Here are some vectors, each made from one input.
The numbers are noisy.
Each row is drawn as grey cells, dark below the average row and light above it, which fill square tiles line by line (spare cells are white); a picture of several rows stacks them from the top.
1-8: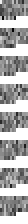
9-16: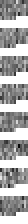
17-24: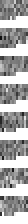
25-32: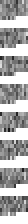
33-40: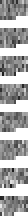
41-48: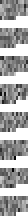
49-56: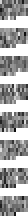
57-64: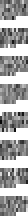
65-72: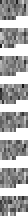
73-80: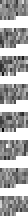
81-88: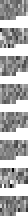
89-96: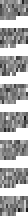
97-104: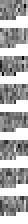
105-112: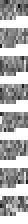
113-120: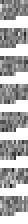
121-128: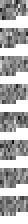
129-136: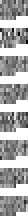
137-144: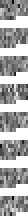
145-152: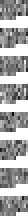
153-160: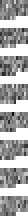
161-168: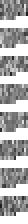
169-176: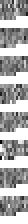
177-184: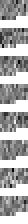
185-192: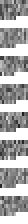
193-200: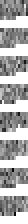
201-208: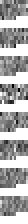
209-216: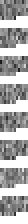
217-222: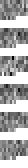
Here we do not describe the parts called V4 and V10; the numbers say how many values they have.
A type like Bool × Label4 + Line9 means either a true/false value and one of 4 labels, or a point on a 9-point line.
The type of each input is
(Label6 × Line8 + Label8) × V10 + V4.
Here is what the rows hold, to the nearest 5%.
About 15% of them hold a value of V4. The rest hold a value of V10, together with either one of 6 labels and a point on an 8-point line, or one of 8 labels.
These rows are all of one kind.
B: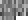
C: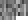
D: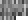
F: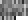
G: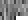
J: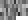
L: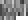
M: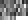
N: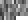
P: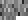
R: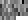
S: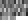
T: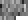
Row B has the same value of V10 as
D and F.
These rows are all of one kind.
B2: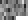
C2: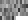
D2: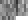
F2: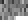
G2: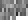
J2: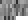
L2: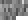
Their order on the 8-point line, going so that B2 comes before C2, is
B2, J2, C2, D2, F2, G2, L2.
